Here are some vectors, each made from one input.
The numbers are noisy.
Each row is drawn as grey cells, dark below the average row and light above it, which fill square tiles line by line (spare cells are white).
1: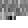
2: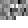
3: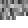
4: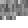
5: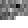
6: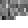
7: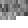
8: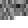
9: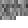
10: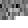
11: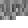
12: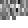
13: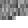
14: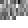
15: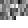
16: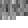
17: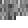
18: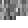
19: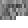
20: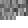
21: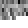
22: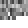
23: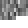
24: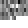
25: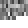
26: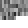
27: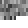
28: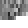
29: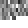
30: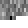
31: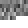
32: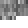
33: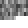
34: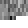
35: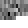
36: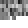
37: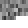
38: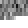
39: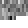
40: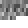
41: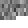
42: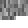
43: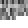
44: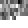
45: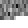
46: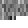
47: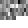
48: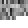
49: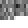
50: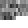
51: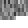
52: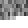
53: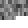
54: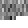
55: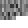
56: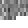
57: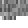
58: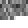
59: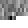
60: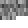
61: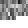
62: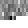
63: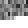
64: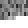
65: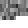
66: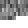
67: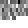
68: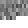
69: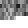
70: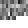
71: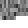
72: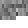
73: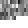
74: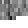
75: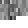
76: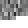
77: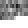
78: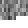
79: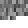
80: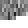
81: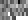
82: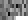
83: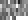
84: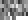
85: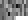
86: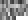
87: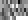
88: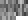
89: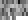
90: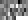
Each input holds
a point on a 6-point line, together with either a point on a 6-point line, or four true/false values.
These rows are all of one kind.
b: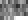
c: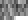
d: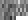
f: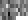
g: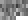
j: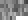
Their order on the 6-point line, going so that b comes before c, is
g, b, j, c, d, f.
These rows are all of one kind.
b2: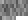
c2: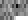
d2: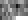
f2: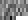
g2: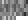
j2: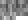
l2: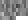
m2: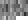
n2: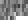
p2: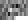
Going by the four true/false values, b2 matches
g2, j2 and m2.
